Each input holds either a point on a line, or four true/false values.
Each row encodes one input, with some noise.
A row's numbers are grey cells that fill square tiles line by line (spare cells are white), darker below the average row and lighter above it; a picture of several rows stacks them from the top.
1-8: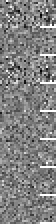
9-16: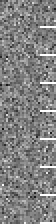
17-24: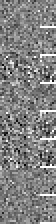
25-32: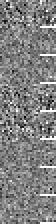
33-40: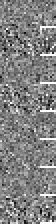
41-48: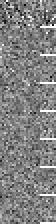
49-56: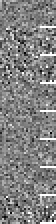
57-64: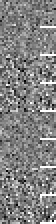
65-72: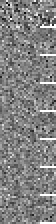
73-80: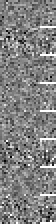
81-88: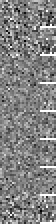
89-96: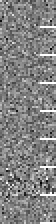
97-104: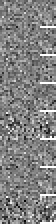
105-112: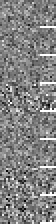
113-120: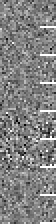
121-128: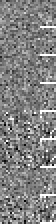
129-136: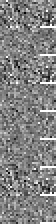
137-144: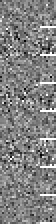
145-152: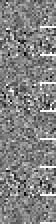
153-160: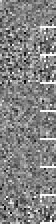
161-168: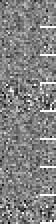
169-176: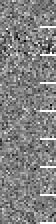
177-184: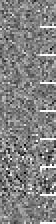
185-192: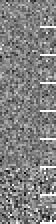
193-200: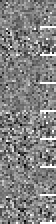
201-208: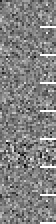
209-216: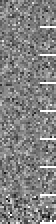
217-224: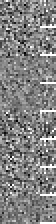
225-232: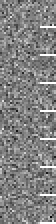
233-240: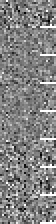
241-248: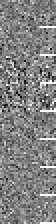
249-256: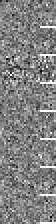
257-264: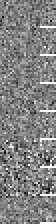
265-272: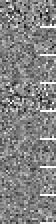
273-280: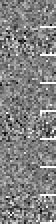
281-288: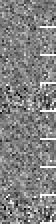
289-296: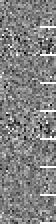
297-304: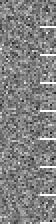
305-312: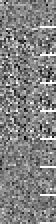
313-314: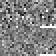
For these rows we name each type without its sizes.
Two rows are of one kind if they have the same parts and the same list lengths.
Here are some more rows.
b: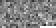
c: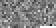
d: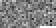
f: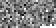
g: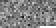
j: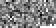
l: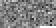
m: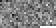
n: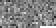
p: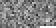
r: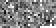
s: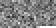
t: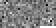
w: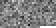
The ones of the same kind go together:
b, c, d, g, l, m, n, p, s, t, w
f, j, r

